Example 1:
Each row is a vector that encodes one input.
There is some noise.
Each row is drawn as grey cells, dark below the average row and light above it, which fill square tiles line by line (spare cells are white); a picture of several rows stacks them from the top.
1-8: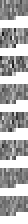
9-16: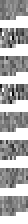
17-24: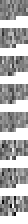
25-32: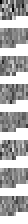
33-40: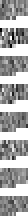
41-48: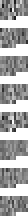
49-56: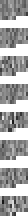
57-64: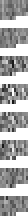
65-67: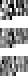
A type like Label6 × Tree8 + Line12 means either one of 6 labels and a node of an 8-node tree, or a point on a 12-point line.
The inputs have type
Bool × Bool × Bool × Bool.
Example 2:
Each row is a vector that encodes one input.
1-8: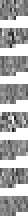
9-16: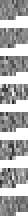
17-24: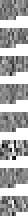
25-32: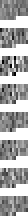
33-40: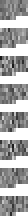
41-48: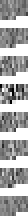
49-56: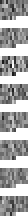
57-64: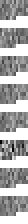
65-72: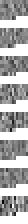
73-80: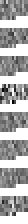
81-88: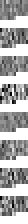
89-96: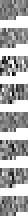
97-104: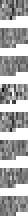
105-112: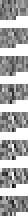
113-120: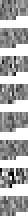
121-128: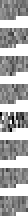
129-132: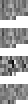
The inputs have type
Bool × Bool × Bool × Bool.
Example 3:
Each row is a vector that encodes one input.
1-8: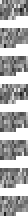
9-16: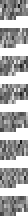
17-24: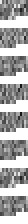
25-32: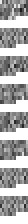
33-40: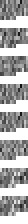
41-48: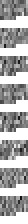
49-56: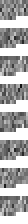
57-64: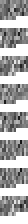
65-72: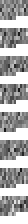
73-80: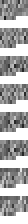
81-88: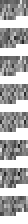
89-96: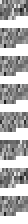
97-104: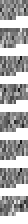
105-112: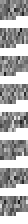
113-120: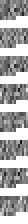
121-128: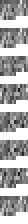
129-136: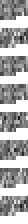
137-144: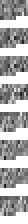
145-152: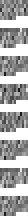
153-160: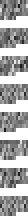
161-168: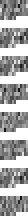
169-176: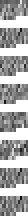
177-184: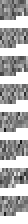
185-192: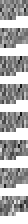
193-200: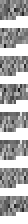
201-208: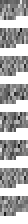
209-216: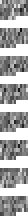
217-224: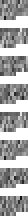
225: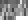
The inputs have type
Circle8.
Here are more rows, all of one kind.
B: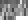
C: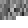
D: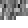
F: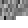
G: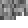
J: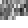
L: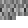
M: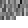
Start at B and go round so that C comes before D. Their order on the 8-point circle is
B, F, J, C, M, D, G, L.
